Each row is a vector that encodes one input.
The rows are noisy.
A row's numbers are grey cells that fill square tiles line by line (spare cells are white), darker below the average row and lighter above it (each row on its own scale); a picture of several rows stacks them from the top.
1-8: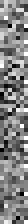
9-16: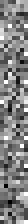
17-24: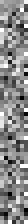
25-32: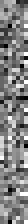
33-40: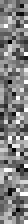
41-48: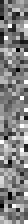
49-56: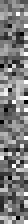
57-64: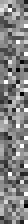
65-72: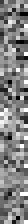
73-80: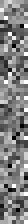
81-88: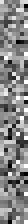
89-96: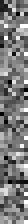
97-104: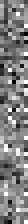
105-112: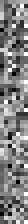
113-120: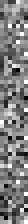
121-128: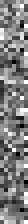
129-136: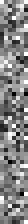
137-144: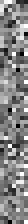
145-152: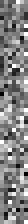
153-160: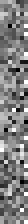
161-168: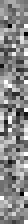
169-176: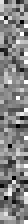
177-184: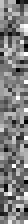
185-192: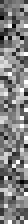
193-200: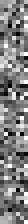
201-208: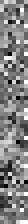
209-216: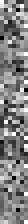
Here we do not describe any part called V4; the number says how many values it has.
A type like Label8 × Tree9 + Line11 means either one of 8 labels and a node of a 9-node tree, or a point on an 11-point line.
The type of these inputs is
Bool × (Line5 + V4) + Label9 × Line6.
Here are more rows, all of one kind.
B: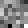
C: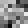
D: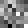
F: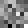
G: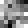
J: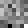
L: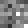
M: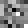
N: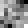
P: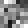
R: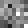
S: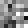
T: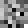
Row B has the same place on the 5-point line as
G, J and N.
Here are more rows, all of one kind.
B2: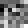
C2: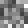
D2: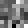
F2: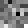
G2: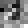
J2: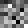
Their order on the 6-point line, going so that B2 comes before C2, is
F2, D2, J2, B2, C2, G2.
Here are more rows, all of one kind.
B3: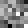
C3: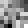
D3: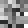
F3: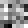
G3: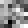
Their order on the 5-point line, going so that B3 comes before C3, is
D3, F3, B3, G3, C3.
